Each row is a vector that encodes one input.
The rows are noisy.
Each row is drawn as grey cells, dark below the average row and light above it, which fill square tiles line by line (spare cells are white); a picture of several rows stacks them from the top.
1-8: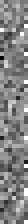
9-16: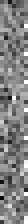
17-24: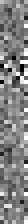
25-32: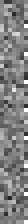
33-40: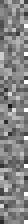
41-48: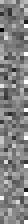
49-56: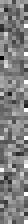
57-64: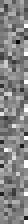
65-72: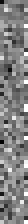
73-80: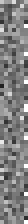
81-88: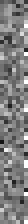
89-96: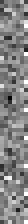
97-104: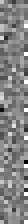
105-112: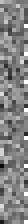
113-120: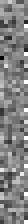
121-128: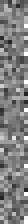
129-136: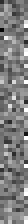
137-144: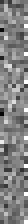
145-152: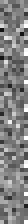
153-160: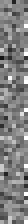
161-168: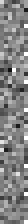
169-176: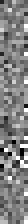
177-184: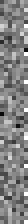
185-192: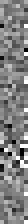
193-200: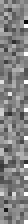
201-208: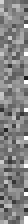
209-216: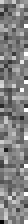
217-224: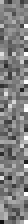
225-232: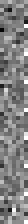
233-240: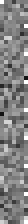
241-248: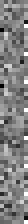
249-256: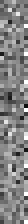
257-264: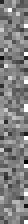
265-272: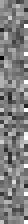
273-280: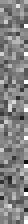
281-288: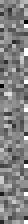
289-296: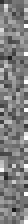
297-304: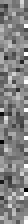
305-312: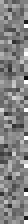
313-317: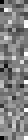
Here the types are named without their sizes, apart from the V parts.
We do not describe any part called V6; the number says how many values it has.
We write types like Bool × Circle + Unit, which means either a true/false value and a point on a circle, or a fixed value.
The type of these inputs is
(Bool × Bool × Bool + List(V6)) × Circle + Unit.
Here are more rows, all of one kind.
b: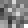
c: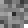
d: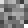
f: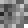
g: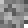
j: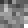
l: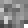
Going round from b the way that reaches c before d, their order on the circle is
b, j, c, g, l, d, f.
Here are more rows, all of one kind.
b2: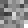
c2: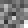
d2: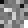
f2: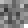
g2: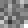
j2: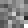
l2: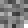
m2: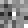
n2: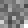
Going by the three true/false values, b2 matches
d2 and m2.
